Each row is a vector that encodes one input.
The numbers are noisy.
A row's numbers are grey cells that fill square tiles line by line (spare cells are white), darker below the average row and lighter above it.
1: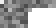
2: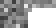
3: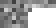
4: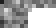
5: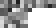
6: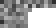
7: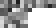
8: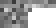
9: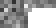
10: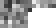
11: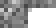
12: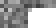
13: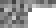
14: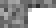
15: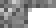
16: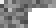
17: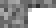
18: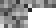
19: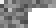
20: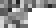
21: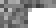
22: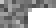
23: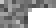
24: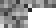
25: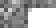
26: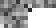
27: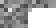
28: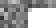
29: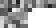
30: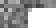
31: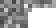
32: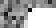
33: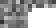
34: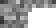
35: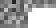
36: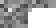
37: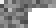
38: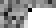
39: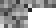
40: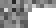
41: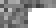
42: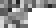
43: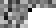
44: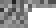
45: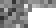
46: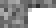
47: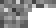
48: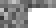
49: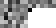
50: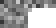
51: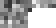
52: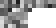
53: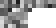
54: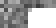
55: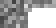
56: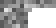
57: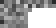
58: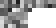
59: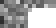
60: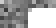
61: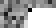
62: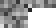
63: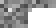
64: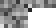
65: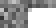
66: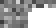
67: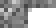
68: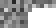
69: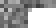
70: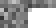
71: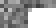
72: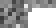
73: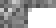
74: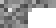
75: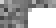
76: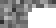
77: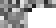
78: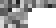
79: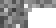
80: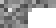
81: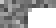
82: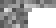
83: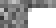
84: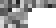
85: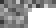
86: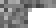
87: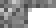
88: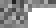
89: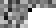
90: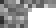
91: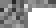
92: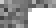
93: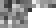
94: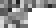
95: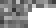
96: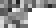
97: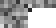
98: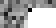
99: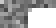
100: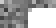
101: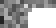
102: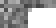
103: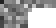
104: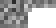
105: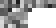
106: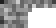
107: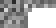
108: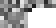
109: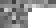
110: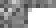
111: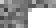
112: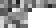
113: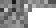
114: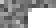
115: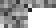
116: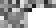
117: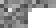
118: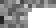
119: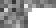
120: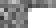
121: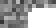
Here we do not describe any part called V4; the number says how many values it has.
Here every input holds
either a point on a 5-point line, or a list of up to two items, each a true/false value and a value of V4.
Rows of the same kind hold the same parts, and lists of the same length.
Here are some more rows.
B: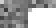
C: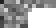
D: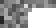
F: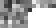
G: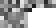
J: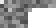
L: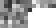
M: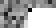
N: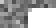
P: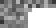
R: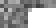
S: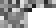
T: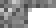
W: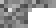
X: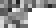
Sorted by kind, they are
B, J, N, R, T, W
C, D, P
F, L
G, M, S, X

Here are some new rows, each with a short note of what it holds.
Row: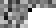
a point on a 5-point line
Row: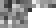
the empty list
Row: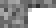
a list of one item
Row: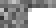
a list of one item
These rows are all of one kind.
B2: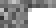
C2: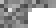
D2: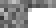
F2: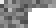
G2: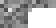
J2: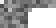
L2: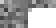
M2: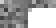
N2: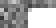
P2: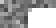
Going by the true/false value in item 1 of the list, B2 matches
D2 and N2.
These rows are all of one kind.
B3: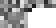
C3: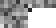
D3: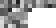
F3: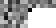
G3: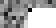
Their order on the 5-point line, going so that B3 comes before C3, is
B3, D3, C3, G3, F3.
